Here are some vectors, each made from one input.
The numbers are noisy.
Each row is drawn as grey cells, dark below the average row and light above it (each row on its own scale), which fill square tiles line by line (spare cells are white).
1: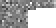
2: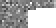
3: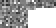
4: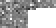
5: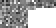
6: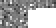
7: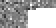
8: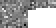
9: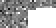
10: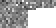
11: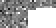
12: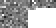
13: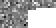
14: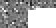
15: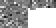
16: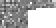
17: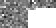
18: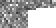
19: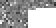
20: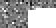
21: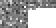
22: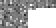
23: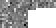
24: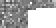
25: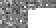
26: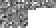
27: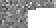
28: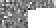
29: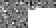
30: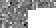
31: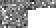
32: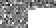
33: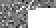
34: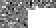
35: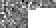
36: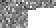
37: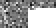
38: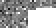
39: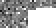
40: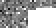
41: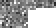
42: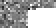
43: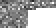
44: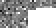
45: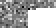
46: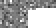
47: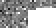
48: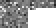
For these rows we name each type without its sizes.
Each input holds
either a fixed value, or a label and three true/false values.
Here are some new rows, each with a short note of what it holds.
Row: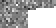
a label and three true/false values
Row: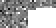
a fixed value
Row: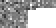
a label and three true/false values
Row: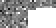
a fixed value
